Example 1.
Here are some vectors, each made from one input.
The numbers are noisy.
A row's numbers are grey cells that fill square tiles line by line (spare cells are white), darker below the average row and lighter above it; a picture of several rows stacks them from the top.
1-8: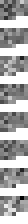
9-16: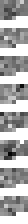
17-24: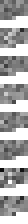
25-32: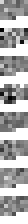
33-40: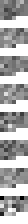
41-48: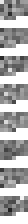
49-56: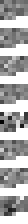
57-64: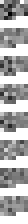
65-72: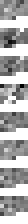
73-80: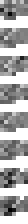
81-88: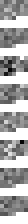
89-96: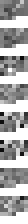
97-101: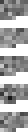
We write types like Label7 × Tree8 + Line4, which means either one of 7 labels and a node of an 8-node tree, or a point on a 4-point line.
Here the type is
List2(Line6).
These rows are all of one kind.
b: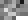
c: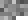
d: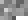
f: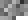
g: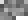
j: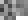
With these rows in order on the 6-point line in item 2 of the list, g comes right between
b and f.
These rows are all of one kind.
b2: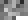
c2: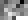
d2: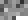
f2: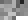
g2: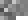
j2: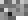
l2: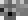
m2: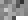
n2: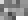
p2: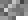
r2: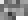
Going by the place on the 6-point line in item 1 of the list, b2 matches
c2 and d2.
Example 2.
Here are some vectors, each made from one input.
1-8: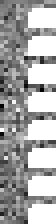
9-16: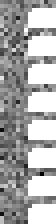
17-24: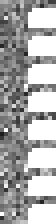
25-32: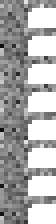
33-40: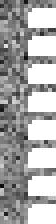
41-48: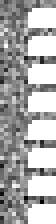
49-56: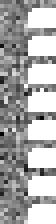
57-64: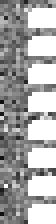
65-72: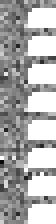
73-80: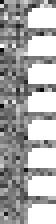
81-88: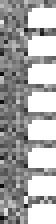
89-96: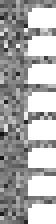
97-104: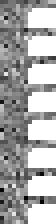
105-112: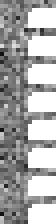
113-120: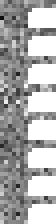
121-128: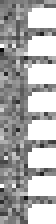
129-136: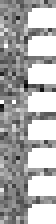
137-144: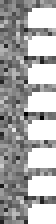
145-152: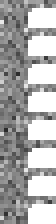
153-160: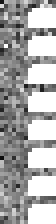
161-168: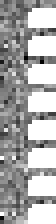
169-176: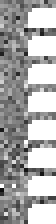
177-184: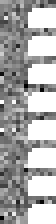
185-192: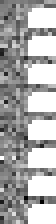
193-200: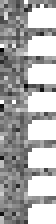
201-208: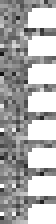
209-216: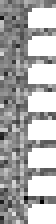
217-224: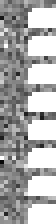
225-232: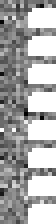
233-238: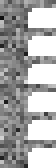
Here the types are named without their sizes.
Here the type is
Bool × Bool × Bool × Bool × Bool + Label.
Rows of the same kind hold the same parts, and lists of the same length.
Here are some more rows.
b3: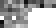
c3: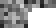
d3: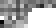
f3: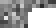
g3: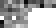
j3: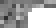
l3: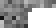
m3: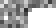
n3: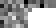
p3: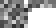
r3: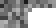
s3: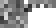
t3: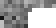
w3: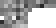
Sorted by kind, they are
b3, c3, d3, f3, g3, j3, l3, n3, r3, t3, w3
m3, p3, s3

